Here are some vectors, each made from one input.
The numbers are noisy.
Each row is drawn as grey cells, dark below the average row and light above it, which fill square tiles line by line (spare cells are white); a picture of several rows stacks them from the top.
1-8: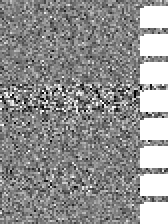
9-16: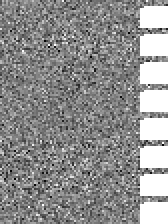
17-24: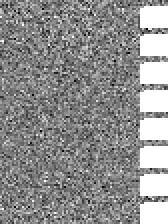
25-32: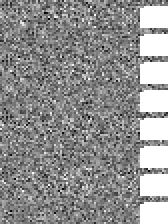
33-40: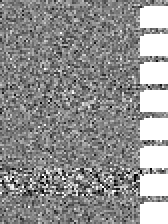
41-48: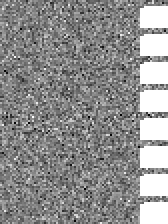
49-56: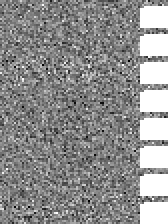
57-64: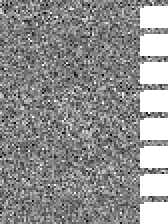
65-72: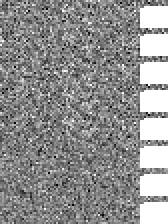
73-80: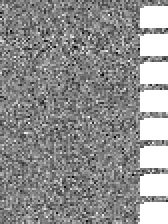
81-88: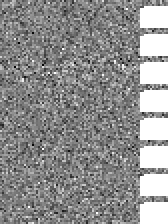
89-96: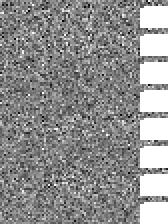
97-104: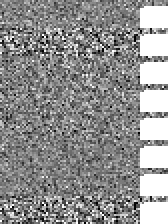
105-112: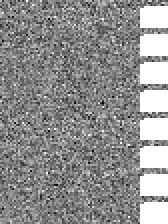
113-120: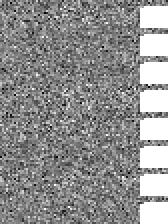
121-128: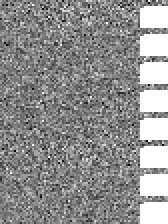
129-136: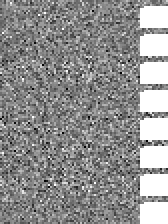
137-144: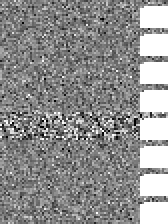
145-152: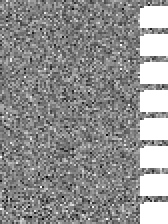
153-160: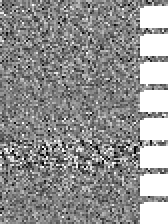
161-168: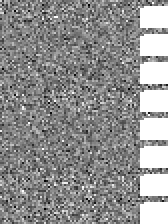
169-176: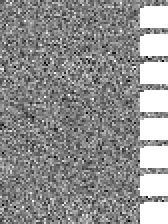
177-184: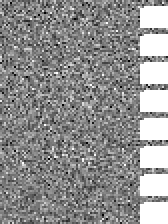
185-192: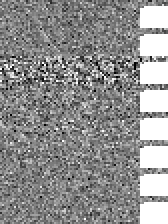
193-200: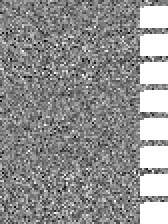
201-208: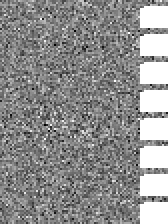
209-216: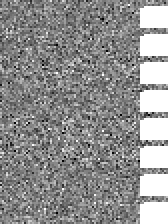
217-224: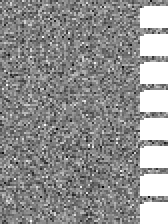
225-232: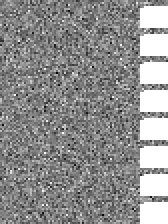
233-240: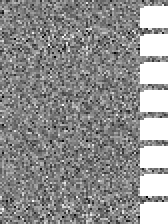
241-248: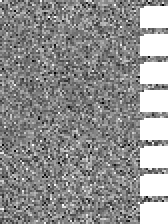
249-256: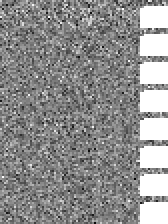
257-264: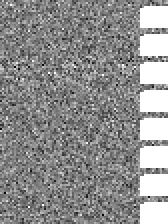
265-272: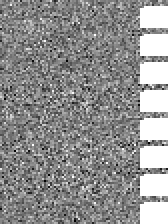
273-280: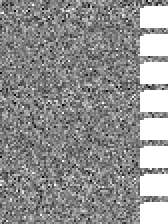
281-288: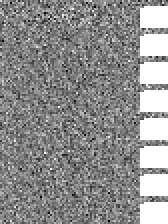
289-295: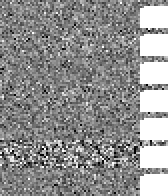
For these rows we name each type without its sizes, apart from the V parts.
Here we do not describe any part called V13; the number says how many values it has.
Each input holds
a list of items, each a point on a line and a value of V13.
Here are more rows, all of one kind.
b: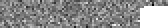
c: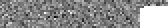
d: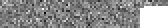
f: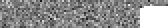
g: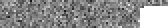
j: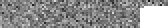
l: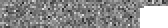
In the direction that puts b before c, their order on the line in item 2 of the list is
f, l, g, d, b, j, c.
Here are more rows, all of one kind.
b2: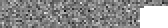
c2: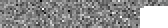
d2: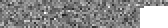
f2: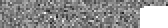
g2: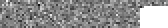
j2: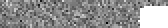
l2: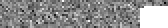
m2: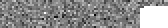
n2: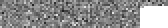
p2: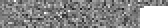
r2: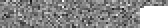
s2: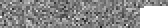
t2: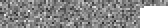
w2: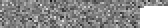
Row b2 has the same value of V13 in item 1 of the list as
d2, m2 and p2.
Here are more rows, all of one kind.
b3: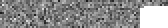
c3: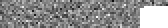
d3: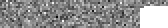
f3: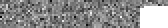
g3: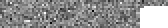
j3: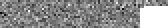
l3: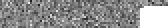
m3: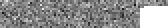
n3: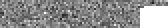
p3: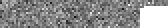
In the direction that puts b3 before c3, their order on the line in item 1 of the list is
f3, b3, p3, j3, m3, l3, c3, n3, g3, d3.
